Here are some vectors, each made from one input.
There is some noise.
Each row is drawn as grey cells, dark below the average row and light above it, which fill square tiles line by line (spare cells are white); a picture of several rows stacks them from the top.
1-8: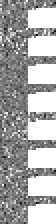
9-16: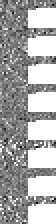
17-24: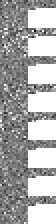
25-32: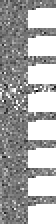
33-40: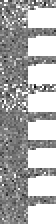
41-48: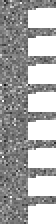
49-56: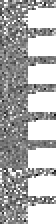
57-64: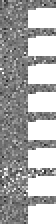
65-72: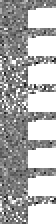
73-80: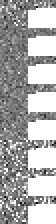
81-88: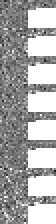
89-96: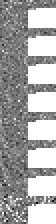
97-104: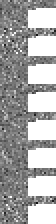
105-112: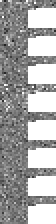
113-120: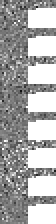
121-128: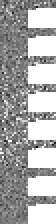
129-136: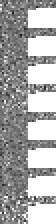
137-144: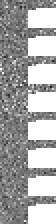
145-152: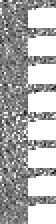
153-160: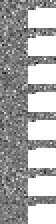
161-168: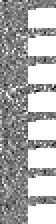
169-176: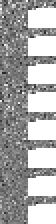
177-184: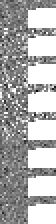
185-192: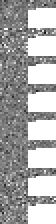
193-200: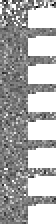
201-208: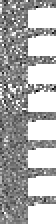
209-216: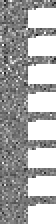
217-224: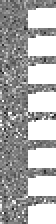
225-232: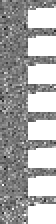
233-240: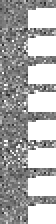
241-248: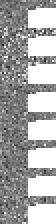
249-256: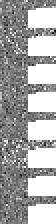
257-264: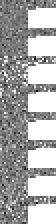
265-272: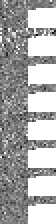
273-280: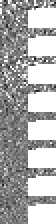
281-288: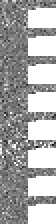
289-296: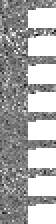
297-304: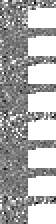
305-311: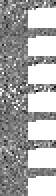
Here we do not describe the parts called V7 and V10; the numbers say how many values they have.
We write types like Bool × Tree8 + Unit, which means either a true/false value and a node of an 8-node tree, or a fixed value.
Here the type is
(Bool × Bool × Bool + V7) × (Line9 + V10).
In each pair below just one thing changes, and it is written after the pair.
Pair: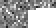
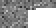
the value of V7
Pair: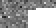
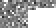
the place on the 9-point line
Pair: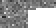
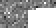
the value of V7
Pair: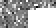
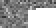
the place on the 9-point line
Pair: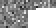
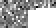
the place on the 9-point line
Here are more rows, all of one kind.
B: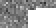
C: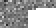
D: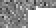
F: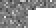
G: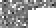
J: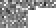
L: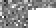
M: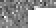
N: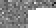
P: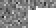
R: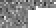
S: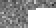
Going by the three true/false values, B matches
C, G, P and R.
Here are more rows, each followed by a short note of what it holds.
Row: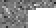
a point on a 9-point line and a value of V7
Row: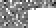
a value of V7 and a value of V10
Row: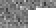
three true/false values and a value of V10
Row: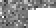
three true/false values and a value of V10
